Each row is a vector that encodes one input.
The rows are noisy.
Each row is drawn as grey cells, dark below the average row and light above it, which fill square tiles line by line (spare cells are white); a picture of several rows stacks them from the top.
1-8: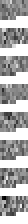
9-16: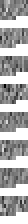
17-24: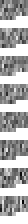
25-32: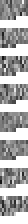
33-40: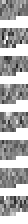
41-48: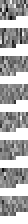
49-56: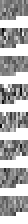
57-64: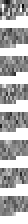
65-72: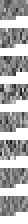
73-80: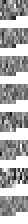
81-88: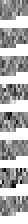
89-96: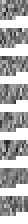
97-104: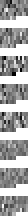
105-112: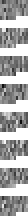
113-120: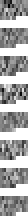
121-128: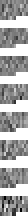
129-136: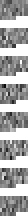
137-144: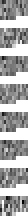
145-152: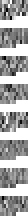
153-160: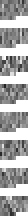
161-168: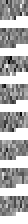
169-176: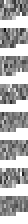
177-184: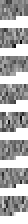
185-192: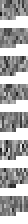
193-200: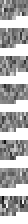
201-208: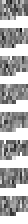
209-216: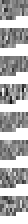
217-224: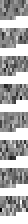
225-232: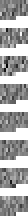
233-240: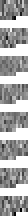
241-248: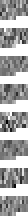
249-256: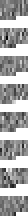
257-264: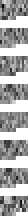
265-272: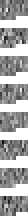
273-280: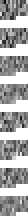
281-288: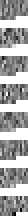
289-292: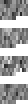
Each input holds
either a point on a 9-point circle, or a list of up to two points on a 14-point line.
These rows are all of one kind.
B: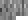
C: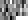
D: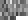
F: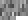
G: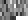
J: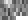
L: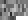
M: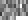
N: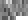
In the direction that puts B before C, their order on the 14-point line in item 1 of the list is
G, D, B, C, F, M, N, J, L.
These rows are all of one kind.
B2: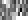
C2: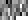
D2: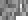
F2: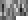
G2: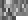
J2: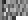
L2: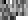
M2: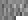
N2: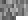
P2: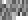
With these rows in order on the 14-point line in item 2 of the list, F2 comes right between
B2 and P2.
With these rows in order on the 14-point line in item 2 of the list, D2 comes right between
G2 and J2.
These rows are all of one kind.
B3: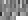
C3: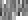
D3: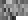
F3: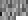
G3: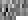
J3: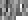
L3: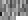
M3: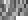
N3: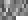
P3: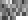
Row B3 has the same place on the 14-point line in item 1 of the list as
L3, M3 and N3.
